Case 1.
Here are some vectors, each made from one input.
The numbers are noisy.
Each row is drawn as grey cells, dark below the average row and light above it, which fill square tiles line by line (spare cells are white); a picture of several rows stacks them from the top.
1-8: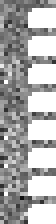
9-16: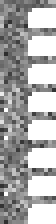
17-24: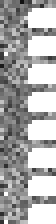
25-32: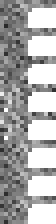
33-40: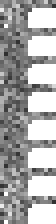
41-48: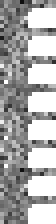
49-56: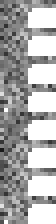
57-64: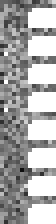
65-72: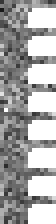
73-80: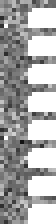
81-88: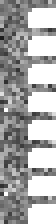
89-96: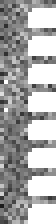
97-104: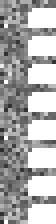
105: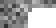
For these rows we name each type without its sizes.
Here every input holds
either a point on a line, or a node of a tree.
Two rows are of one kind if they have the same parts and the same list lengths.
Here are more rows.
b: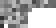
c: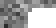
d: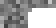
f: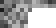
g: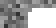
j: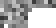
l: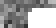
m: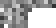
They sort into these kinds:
b, j, m
c, d, f, g, l

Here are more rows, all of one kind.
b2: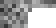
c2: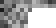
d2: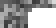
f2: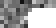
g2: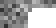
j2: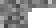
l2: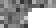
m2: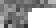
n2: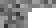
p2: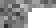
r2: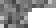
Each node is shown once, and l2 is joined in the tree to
f2 and r2.
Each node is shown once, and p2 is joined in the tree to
g2 and n2.
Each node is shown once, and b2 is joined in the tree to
c2 and g2.
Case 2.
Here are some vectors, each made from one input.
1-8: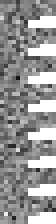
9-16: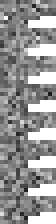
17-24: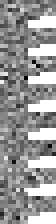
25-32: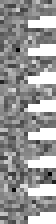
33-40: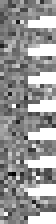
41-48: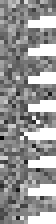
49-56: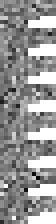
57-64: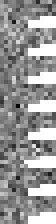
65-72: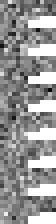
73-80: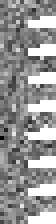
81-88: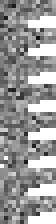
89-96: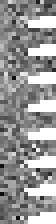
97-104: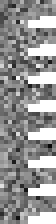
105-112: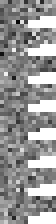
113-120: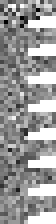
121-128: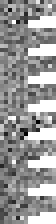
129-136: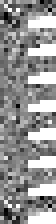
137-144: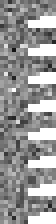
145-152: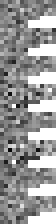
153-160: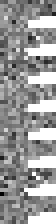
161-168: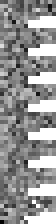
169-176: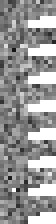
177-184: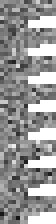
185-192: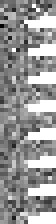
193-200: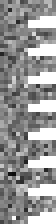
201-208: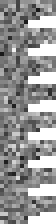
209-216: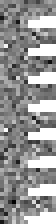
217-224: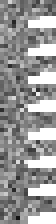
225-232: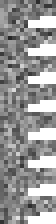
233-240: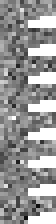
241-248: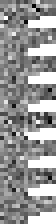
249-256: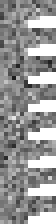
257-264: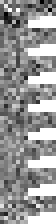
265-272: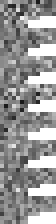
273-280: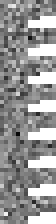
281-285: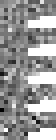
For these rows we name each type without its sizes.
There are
3 kinds of row.
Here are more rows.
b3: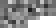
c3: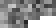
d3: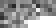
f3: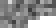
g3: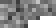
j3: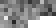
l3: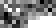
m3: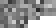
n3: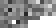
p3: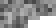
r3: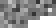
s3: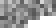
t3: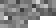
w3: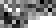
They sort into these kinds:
b3, c3, d3, f3, j3, p3, r3, s3
g3, m3, n3, t3
l3, w3

